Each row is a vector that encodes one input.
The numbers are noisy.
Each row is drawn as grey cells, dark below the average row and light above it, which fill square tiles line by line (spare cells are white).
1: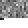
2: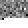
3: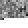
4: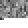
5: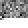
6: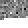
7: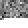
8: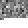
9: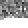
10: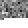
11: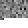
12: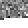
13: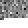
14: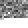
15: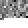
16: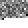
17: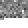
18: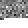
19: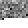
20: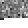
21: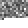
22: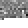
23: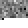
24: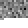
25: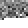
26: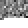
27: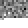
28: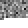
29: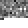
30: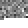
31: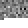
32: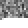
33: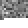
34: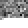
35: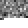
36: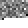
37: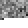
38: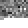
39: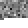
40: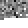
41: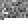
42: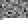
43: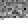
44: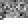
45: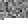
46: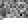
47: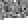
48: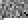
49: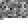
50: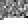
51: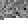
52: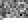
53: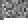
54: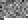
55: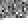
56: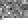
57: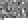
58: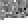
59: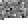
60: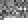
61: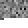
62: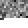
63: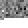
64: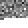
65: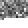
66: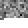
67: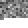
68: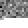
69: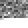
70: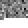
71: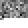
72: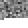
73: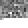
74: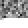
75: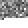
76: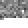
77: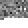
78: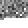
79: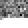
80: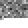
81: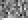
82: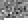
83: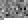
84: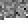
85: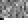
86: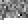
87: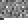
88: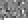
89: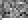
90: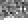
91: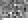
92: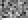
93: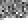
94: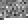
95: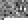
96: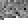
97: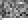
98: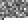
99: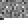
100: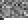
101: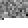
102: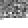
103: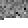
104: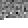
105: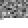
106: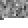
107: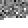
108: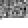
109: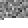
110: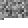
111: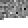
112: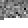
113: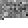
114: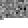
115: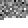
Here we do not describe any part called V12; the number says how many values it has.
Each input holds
a node of an 11-node tree, together with either a point on a 6-point line, or a value of V12.
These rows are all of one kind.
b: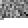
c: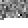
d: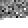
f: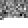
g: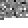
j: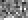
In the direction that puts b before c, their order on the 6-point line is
b, c, f, j, g, d.
